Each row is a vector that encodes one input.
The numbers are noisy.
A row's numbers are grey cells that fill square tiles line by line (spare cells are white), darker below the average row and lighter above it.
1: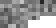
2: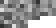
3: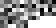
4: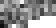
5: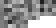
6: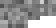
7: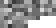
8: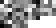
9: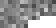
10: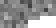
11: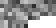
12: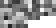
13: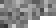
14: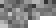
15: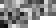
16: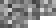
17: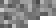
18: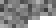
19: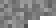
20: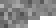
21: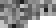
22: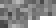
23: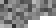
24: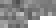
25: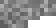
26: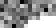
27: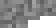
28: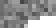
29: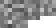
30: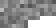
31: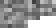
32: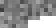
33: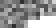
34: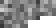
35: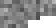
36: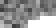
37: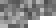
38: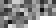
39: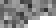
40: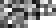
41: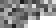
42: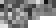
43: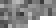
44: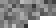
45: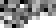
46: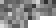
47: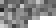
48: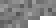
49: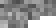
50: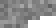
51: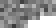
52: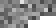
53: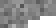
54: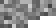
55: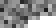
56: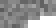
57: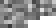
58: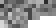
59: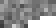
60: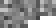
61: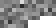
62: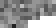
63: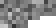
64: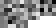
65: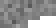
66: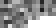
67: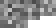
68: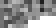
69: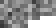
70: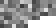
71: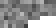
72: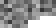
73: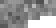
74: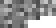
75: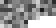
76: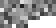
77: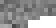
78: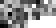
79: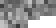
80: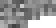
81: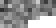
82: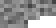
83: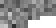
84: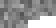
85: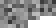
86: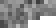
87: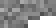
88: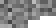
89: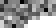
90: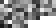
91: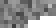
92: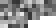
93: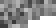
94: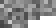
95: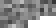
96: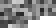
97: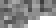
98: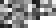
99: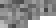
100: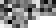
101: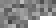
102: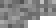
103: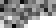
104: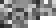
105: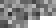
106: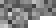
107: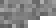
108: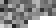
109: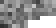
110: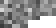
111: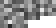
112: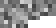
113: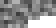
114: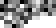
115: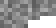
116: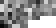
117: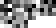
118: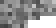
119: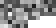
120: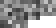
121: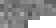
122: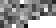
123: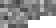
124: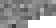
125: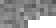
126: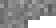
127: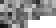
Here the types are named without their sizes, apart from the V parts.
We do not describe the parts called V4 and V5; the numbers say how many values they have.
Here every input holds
a value of V5, together with either a point on a circle, or a point on a line and a value of V4.
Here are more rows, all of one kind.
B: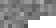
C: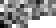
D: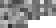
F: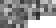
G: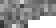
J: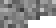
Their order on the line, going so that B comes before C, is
B, F, D, G, C, J.
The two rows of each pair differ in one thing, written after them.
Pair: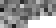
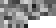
the value of V5
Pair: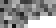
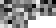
the value of V5
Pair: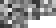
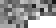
the place on the circle
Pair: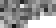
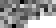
the place on the circle
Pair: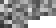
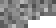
the place on the circle
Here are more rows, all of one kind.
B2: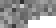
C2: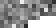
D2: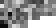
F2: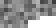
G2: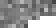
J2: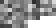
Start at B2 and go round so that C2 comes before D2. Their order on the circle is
B2, C2, F2, D2, J2, G2.
